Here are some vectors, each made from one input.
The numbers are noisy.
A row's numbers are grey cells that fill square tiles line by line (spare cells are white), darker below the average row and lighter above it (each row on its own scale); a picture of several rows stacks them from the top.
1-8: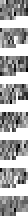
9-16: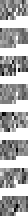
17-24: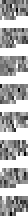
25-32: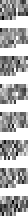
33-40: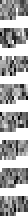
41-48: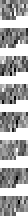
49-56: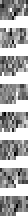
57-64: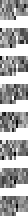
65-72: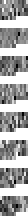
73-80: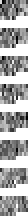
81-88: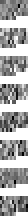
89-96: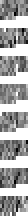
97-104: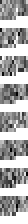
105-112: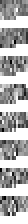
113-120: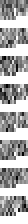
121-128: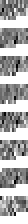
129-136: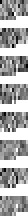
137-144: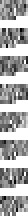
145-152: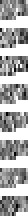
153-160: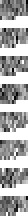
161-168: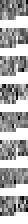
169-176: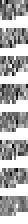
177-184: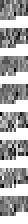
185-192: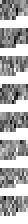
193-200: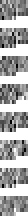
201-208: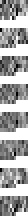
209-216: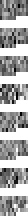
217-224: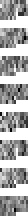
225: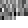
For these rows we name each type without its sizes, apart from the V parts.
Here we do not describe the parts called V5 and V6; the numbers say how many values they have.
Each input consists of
a value of V5, together with either a point on a circle and a true/false value, or a value of V6.
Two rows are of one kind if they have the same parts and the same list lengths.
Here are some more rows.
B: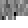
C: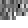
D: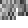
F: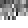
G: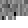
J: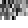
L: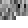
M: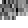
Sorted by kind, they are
B, G
C, D, F, J, L, M

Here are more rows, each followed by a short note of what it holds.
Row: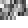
a point on a circle, a true/false value and a value of V5
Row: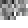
a point on a circle, a true/false value and a value of V5
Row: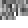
a point on a circle, a true/false value and a value of V5
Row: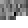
a value of V5 and a value of V6
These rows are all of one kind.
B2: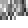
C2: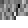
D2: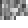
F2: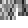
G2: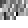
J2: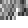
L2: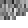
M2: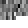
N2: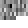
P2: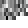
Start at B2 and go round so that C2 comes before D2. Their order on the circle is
B2, G2, J2, L2, M2, F2, P2, C2, D2, N2.
